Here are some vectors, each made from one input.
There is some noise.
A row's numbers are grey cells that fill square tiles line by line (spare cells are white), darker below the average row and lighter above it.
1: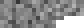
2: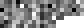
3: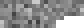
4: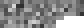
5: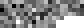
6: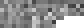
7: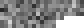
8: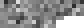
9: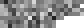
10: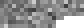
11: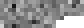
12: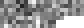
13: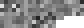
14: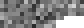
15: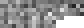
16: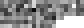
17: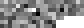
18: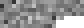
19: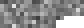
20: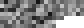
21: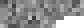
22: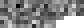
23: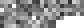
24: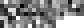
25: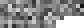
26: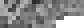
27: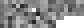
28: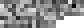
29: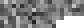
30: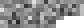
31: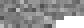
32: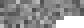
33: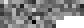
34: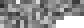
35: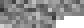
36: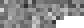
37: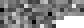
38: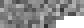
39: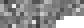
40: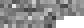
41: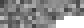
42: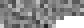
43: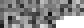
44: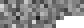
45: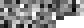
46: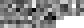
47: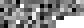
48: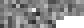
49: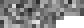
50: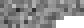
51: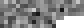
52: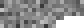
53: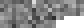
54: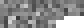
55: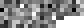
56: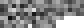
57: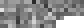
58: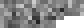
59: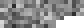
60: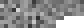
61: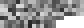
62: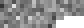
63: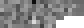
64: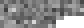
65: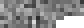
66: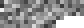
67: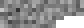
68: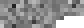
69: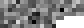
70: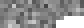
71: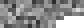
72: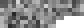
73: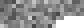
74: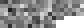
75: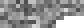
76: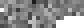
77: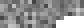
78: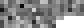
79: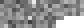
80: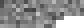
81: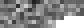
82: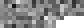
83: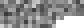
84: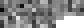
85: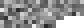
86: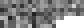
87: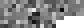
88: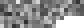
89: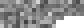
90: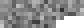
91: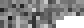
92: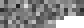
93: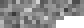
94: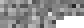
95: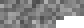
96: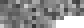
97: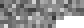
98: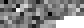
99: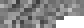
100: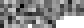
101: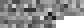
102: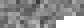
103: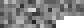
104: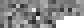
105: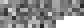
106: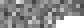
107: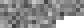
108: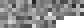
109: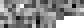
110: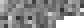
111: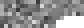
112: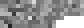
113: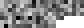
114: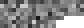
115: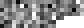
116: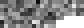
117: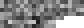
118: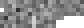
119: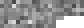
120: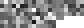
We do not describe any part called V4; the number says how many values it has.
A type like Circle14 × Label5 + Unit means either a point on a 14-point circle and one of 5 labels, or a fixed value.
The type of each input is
List3(Label5 × V4).
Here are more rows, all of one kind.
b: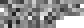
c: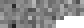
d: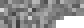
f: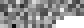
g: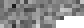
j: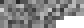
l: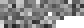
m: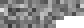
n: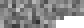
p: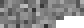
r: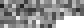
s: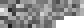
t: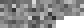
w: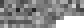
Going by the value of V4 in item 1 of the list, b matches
d, m, p and w.
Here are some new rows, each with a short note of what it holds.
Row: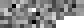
a list of one item
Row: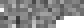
a list of three items
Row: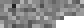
a list of two items
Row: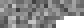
a list of three items
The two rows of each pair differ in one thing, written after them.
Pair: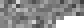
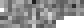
the label in item 1 of the list
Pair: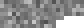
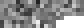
the label in item 1 of the list
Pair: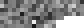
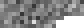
the label in item 1 of the list
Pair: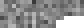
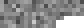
the label in item 1 of the list
